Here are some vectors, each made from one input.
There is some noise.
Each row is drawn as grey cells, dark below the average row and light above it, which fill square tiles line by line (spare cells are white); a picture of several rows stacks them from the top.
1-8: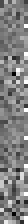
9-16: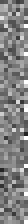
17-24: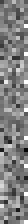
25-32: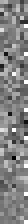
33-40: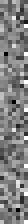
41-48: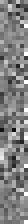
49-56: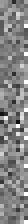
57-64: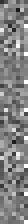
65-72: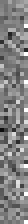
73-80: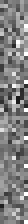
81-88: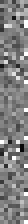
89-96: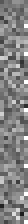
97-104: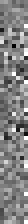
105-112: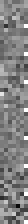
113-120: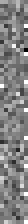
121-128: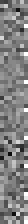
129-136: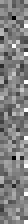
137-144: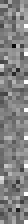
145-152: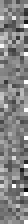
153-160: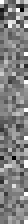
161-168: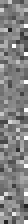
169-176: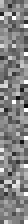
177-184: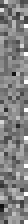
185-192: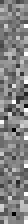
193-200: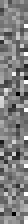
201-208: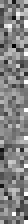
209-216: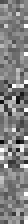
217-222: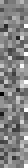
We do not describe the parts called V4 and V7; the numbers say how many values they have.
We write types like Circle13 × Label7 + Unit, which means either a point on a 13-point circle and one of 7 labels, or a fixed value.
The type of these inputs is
Bool × V7 + Label9 × V4 + List2(Line9).
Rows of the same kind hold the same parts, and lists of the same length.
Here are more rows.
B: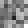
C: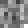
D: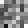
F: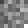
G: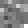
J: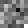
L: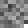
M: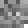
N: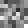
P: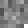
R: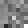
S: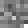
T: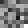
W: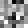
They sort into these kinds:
B, C, M, T
D, G, R, W
F, L
J
N, P, S

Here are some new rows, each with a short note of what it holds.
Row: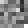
a list of one item
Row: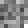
one of 9 labels and a value of V4
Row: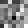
a list of two items
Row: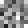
one of 9 labels and a value of V4
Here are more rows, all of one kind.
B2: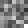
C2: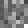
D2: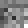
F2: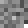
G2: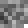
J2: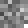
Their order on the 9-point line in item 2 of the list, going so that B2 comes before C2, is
J2, G2, B2, C2, D2, F2.
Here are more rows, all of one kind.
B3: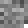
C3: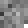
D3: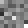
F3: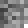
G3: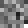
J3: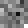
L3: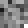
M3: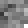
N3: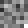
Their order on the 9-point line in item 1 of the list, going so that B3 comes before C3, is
F3, J3, M3, D3, G3, B3, C3, L3, N3.
